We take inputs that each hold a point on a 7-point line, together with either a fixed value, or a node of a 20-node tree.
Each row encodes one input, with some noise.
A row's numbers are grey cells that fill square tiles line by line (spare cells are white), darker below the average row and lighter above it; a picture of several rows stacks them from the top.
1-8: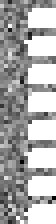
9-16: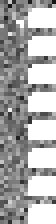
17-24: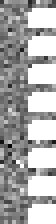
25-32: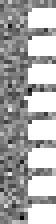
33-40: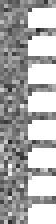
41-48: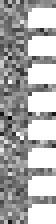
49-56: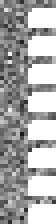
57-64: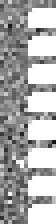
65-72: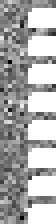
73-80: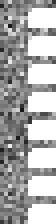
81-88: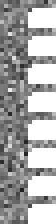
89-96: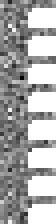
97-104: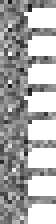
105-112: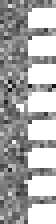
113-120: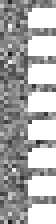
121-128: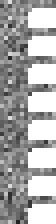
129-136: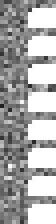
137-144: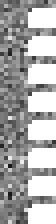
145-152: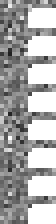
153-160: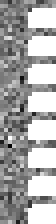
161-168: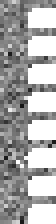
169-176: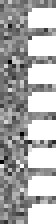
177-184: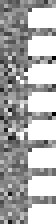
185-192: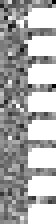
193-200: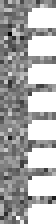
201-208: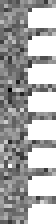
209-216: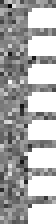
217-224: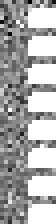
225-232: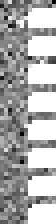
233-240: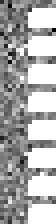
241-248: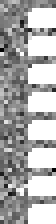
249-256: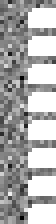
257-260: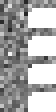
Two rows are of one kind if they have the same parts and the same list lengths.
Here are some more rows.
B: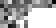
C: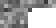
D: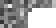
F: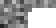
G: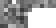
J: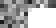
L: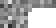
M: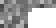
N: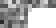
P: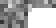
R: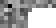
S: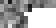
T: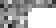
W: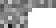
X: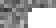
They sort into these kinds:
B, C, L, M, T, W, X
D, F, G, J, N, P, R, S

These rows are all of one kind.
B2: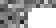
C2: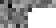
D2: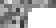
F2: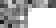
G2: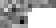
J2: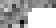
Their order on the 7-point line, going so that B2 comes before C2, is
F2, D2, J2, G2, B2, C2.
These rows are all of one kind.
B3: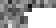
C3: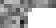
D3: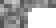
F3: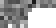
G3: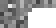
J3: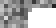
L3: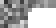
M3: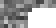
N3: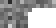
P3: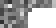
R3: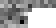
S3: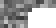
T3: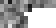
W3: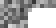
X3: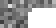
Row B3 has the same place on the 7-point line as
F3, M3, R3 and S3.
